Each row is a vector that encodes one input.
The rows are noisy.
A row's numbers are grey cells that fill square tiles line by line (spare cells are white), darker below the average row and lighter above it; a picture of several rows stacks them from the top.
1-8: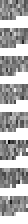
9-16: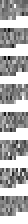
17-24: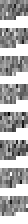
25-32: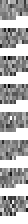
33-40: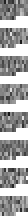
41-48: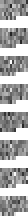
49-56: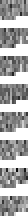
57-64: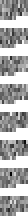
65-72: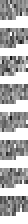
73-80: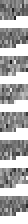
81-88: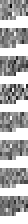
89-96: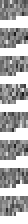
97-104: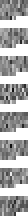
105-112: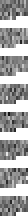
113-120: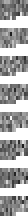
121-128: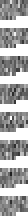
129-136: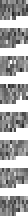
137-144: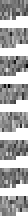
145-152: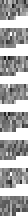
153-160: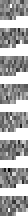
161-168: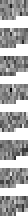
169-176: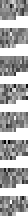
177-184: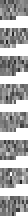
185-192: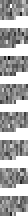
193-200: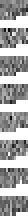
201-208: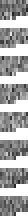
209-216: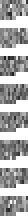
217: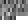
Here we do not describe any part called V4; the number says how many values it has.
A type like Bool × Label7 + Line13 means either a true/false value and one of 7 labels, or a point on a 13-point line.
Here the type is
(Bool × V4 + Circle11) × Circle11.
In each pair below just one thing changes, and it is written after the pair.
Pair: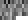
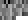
the value of V4
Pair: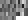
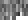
the place on the 11-point circle
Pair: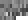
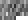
the place on the 11-point circle
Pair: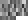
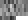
the true/false value
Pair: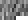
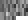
the place on the 11-point circle
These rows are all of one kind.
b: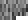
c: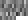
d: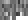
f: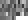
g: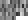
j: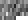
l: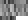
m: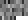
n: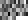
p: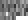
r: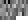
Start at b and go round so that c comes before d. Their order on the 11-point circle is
b, r, m, c, j, l, p, f, g, d, n.
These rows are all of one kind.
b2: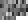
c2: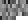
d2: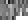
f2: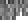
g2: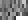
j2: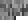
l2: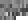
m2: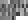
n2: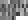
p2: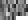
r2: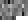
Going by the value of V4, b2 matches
c2 and l2.
